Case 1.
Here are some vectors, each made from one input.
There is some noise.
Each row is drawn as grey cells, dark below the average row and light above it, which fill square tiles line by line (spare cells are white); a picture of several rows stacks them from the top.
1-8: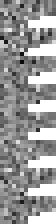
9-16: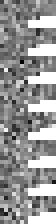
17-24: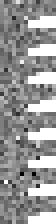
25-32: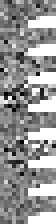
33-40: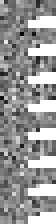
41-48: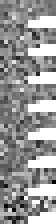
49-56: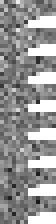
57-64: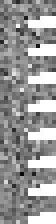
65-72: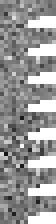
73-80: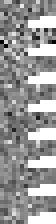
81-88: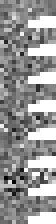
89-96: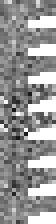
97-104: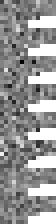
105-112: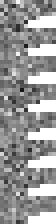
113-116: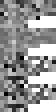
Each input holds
either a fixed value, or four true/false values.
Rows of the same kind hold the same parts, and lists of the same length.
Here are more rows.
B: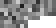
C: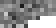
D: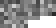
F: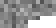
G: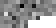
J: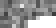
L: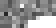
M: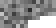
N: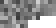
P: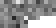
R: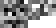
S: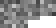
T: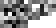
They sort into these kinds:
B, C, D, F, G, J, L, M, N, P, S
R, T

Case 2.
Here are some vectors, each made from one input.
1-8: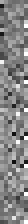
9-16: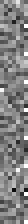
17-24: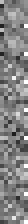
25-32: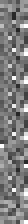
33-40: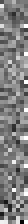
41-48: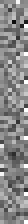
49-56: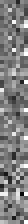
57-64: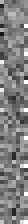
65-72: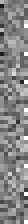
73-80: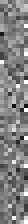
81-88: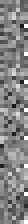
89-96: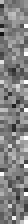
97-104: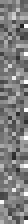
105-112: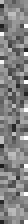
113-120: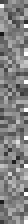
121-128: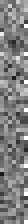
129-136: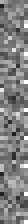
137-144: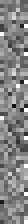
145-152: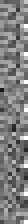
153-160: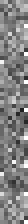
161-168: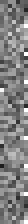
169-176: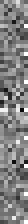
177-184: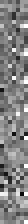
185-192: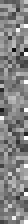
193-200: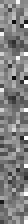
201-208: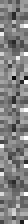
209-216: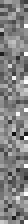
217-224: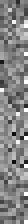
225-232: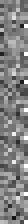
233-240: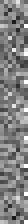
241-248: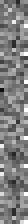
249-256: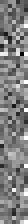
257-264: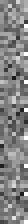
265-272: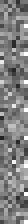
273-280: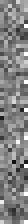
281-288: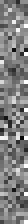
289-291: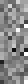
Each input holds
either a fixed value, or four true/false values.
